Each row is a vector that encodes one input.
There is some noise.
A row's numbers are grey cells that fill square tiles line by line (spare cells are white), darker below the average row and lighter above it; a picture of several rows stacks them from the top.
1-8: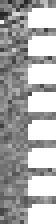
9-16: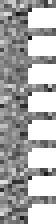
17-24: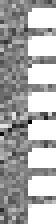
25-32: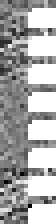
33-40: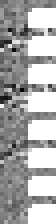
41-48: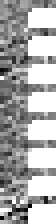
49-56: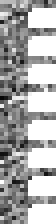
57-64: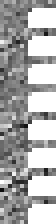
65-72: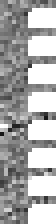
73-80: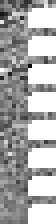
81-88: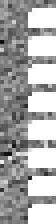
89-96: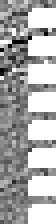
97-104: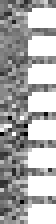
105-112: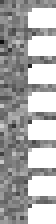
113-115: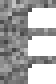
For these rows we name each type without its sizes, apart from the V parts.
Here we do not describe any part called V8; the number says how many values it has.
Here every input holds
a point on a line, together with either a point on a line, or a value of V8.
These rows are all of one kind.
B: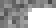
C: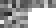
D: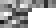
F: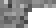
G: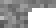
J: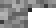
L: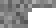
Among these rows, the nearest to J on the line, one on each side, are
C and F.
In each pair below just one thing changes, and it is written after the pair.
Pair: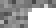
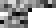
the place on the line
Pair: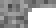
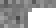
the value of V8
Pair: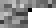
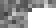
the value of V8
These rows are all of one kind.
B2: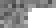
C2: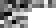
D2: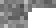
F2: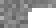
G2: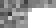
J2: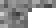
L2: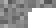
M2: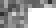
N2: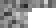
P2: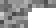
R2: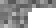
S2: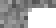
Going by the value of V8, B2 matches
C2, D2, J2 and R2.
